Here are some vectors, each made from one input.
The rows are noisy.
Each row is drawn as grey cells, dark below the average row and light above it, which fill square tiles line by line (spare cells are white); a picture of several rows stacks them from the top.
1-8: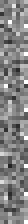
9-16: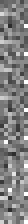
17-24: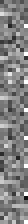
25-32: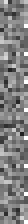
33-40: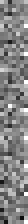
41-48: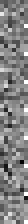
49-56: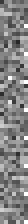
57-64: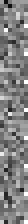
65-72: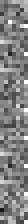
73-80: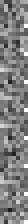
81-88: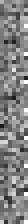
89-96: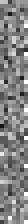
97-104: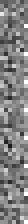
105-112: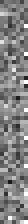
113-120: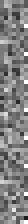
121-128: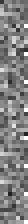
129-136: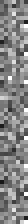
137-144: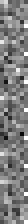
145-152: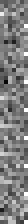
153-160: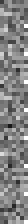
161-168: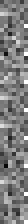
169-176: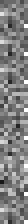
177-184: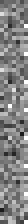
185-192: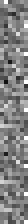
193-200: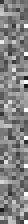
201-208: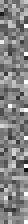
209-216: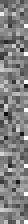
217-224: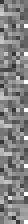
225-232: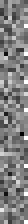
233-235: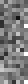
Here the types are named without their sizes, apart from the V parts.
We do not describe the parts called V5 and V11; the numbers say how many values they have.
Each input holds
either a label and a value of V11, or a point on a line, or a value of V5.
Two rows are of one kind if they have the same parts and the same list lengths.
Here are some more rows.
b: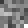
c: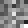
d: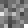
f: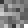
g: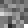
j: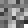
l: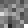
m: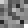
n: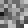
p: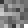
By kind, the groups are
b, d, f, g, l, p
c, j, n
m

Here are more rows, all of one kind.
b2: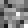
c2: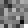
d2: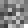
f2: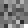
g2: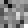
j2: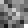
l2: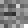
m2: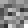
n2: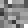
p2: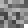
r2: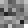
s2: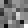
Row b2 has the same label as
d2, g2, m2 and n2.
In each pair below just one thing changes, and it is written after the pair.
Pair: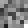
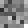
the value of V11
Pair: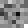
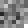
the label
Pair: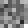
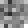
the label
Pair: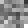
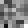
the value of V11
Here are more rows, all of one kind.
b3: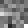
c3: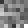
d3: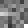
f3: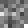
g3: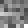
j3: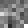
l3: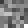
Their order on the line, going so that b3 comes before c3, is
f3, j3, d3, b3, l3, g3, c3.
